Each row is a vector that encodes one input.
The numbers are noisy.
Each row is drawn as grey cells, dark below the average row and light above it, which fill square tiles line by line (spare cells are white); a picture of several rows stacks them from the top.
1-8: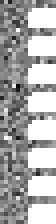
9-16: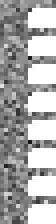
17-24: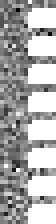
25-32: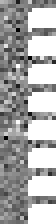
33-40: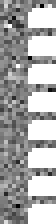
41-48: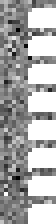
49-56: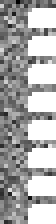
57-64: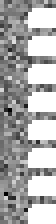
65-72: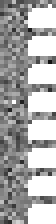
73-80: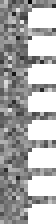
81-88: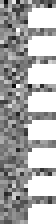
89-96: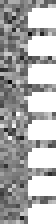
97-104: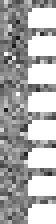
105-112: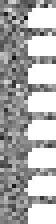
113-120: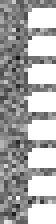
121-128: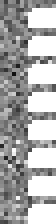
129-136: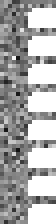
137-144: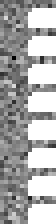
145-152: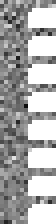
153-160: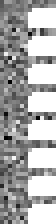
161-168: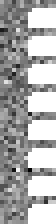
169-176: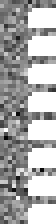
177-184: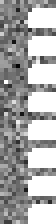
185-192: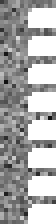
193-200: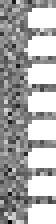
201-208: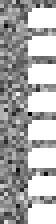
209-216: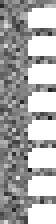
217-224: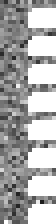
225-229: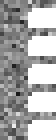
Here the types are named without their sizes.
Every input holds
a label, a point on each of two lines and a true/false value.
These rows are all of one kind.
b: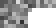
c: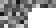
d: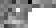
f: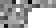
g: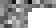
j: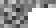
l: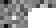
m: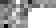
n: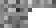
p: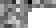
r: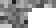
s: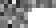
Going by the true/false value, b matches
c, j, n and r.
